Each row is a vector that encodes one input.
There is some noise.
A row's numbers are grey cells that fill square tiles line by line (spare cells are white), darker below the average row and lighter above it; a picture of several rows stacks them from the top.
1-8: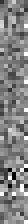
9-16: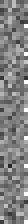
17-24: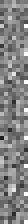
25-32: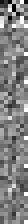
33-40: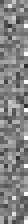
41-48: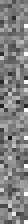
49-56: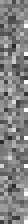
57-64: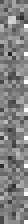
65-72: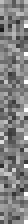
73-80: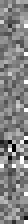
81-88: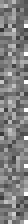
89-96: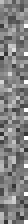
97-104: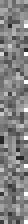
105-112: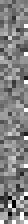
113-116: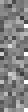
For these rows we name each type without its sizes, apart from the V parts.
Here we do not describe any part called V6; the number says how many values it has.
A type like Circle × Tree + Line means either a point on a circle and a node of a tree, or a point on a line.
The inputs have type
List(Bool × V6).
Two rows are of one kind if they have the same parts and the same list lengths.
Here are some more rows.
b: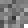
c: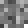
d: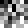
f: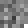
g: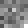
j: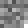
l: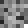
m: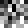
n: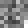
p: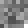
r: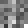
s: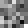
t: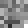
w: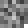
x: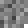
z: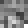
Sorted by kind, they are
b, c, f, g, j, n, p, t, x
d, m
l, r, s, w, z

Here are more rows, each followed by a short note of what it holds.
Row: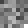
a list of two items
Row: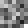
a list of two items
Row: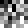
the empty list
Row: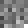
a list of one item
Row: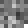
a list of two items
